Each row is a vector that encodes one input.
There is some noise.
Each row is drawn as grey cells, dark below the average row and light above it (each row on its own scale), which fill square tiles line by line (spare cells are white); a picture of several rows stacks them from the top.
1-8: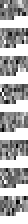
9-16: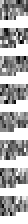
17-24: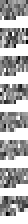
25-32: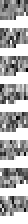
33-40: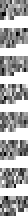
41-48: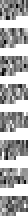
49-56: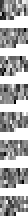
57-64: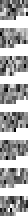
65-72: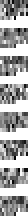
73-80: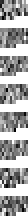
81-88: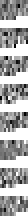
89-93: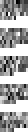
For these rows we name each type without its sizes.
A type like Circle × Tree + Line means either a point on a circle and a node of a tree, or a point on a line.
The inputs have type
(Label + Line) × Line × Line.
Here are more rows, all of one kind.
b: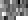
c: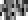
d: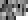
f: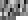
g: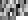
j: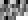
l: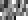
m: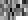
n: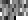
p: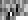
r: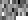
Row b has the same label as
f, g, m and r.
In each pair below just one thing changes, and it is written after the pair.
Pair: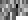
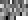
the place on one of the two lines
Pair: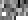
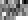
the place on one of the two lines
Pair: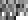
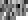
the label
